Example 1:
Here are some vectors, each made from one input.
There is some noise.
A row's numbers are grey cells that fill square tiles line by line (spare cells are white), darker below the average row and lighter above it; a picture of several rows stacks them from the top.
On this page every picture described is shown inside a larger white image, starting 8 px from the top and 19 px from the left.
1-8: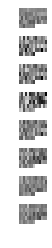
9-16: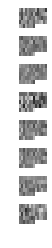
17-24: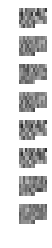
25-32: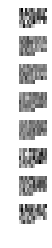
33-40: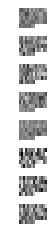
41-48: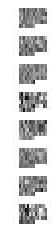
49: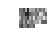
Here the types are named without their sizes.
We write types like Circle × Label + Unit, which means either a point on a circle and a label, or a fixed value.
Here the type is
Circle.
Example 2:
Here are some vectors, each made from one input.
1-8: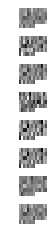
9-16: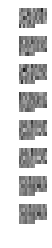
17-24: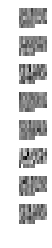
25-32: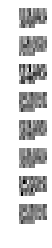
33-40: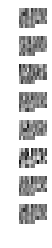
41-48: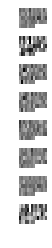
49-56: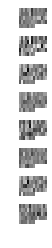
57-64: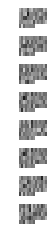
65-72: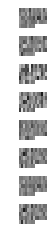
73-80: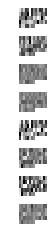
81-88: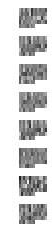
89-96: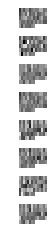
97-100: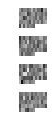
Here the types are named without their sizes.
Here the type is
Line.
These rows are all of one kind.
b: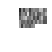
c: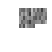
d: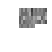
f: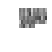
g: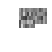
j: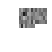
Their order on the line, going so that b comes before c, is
j, d, b, g, f, c.
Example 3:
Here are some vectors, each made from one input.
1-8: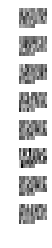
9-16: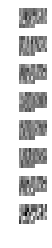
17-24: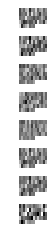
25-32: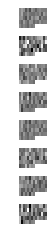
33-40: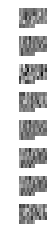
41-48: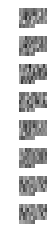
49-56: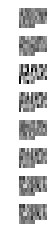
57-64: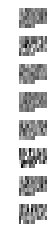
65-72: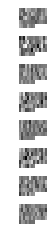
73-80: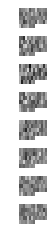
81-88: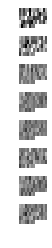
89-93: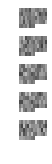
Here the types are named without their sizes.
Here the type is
Line.
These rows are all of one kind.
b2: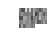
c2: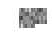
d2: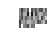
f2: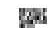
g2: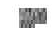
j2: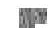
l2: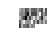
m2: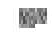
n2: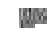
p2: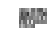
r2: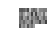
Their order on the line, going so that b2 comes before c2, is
f2, r2, d2, b2, c2, p2, m2, j2, g2, n2, l2.
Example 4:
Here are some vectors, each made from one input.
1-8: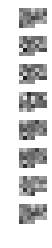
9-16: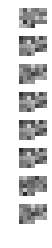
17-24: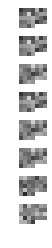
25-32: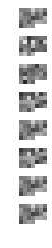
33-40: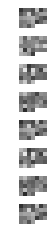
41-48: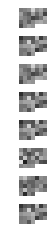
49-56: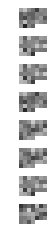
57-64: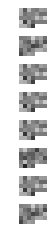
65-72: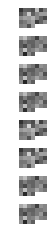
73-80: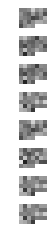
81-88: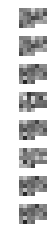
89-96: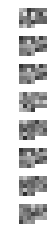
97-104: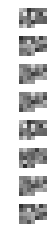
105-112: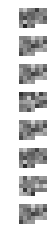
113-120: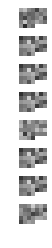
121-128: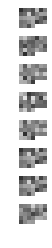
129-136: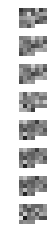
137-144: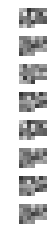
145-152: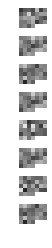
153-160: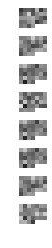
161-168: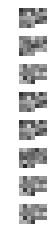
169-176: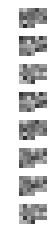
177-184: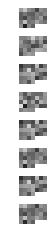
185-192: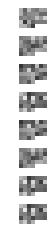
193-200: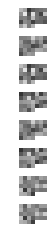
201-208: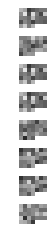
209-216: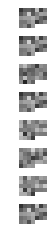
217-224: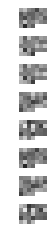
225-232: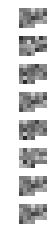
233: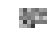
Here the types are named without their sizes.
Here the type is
Label.
